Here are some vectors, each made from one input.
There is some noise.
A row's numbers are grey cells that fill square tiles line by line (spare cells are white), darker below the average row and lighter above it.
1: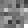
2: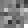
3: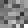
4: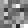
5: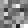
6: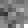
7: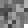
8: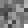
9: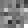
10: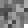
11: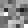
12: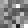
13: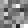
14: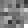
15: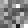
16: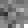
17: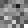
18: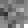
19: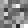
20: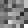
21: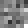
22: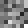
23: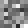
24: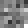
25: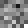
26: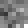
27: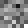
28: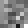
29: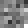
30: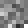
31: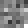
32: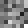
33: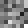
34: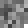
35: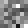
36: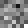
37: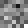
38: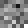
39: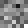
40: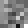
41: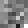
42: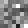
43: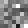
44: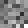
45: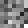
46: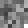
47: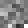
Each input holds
a point on a 6-point line and a true/false value.
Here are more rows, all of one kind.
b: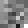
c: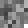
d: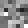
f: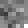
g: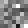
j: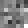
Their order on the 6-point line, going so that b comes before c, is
d, g, b, j, f, c.
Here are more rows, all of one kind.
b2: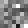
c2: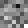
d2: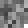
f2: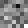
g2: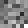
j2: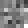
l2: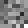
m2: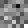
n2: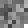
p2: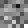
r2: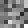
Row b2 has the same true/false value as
d2, j2 and n2.
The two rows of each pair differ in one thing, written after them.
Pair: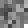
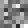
the place on the 6-point line
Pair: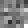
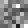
the place on the 6-point line
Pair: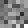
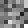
the place on the 6-point line
